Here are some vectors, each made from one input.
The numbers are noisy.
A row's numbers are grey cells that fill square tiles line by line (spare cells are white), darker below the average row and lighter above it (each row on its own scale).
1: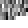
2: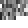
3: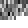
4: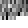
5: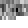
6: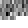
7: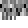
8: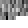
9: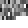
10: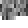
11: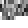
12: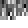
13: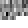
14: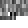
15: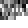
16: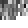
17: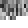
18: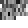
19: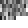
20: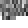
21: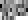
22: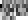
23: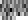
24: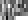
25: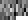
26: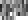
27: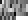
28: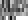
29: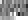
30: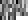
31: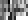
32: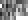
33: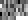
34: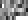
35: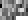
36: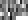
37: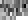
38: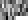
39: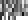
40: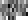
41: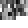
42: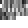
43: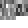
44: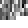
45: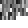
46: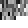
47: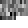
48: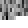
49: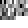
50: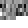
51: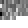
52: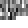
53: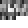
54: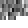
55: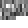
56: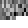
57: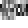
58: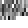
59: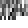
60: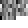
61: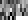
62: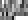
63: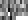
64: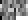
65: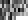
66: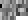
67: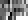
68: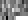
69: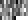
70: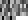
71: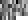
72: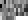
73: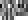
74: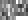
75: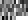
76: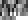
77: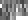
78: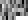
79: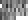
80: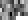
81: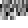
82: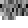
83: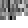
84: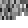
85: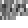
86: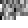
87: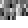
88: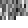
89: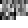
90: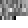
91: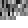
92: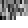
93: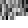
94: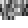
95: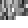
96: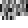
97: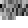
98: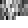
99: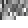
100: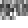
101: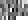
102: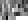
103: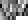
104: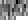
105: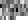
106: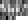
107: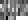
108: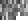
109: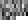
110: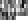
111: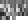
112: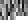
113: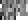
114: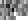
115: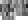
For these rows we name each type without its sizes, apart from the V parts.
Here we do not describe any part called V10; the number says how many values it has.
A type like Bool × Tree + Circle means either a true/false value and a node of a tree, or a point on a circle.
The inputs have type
(Bool × Bool × Bool + Unit) × V10 + Line.
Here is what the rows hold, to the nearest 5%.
About 15% of them hold a point on a line. The rest hold a value of V10, together with either a fixed value, or three true/false values.
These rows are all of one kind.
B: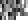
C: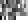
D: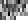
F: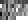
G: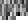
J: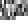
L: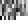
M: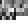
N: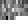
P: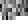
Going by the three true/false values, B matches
C and F.
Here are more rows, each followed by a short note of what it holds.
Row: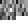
a value of V10
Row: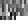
a point on a line
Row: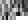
three true/false values and a value of V10
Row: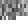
three true/false values and a value of V10
